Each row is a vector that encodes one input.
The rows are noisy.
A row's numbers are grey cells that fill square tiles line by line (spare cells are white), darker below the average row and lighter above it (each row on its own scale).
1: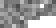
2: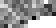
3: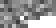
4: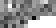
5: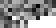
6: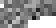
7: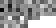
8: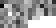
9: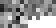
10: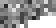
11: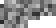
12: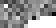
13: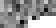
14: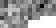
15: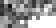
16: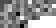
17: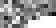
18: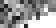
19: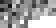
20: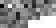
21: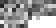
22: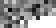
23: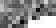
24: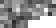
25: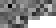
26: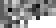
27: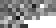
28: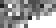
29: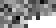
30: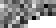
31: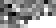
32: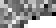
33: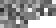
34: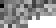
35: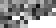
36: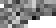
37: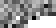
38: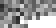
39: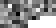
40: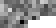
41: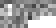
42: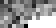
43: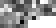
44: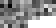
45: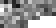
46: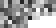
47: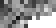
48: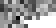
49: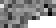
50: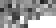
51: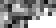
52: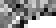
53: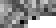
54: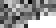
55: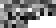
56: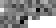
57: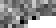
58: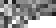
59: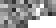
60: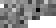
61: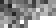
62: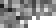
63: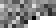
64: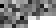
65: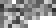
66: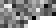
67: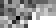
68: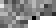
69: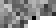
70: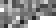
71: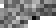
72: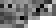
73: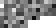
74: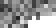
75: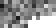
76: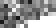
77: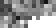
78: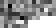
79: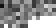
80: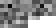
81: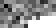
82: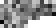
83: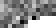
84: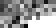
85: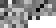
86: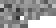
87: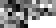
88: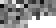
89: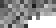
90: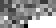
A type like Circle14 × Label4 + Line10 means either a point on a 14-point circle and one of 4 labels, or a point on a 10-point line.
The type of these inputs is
Bool × Circle6 × Label5 + Unit.
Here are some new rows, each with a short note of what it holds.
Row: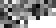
a fixed value
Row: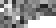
a point on a 6-point circle, one of 5 labels and a true/false value
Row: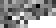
a fixed value
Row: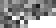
a fixed value
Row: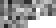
a point on a 6-point circle, one of 5 labels and a true/false value
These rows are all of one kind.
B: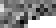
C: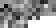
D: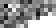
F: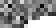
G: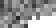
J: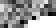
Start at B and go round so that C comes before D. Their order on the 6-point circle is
B, C, F, G, D, J.
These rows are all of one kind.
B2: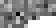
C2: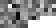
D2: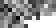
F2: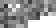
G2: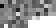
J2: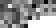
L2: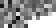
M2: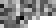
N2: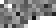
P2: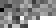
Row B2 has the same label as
C2, J2 and N2.
